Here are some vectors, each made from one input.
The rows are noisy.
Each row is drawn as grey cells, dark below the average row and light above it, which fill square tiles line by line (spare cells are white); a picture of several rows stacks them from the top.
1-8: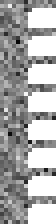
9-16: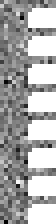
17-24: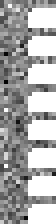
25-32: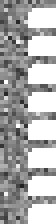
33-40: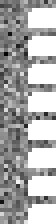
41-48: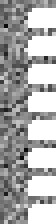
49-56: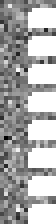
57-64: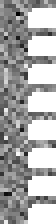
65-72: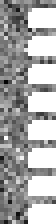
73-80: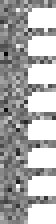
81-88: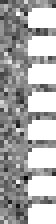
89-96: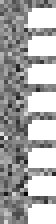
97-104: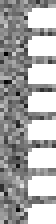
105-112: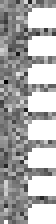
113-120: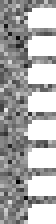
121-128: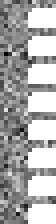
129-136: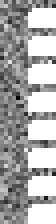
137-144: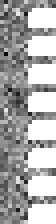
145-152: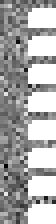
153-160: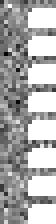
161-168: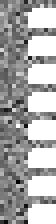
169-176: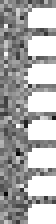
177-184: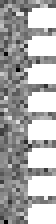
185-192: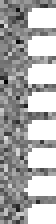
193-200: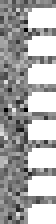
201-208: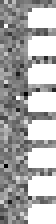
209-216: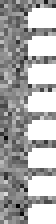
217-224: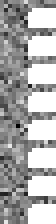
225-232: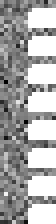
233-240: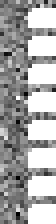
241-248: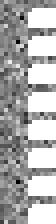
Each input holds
a point on each of two 6-point circles and six true/false values.
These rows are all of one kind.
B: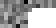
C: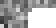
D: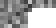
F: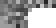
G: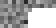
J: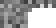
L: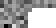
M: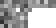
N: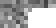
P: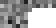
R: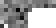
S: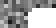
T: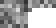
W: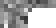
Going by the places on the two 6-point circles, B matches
C, M, P and T.
